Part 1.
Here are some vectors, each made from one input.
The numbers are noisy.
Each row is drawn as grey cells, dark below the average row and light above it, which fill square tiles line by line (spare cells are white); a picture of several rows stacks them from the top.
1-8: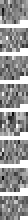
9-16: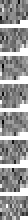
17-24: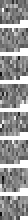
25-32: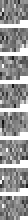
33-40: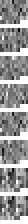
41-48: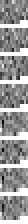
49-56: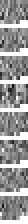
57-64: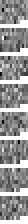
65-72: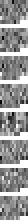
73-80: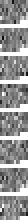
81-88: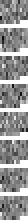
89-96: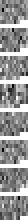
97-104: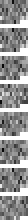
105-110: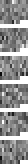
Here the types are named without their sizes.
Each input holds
a list of points on a circle.
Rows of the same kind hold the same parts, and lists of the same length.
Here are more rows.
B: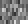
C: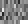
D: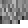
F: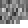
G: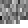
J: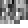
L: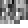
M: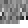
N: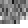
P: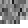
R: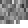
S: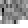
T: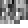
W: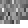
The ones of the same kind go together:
B, C, D, F, G, M, R, W
J, L, T
N, P, S

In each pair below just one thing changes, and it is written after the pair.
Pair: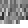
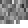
the place on the circle in item 1 of the list
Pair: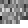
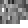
the place on the circle in item 1 of the list
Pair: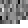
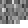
the place on the circle in item 1 of the list
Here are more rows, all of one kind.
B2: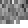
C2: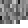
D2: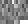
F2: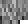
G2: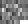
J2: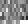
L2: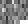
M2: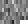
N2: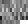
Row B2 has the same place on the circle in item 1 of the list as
D2 and L2.
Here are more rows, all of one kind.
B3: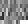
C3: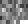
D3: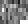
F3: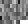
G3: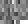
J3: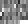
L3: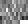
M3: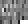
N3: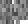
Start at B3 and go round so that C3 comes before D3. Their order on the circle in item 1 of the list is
B3, G3, N3, C3, D3, M3, F3, L3, J3.
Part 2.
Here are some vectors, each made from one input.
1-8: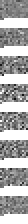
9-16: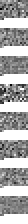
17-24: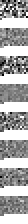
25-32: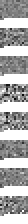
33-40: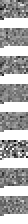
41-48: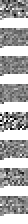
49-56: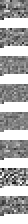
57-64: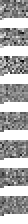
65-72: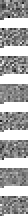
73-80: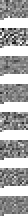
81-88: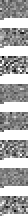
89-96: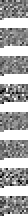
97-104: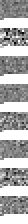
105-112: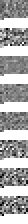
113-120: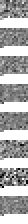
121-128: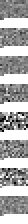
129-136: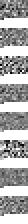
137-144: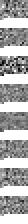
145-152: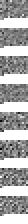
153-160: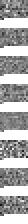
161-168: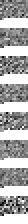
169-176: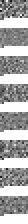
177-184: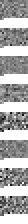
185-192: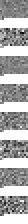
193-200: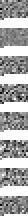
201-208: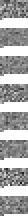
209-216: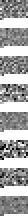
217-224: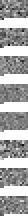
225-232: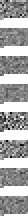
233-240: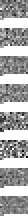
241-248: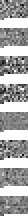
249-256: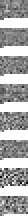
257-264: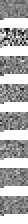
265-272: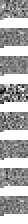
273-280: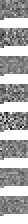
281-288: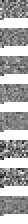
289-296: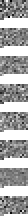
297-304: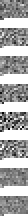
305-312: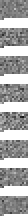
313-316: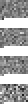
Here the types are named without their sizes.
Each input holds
a label and three true/false values.
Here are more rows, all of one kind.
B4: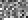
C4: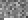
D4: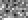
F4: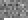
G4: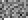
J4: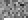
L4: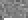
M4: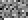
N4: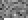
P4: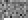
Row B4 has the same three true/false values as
J4, L4 and M4.
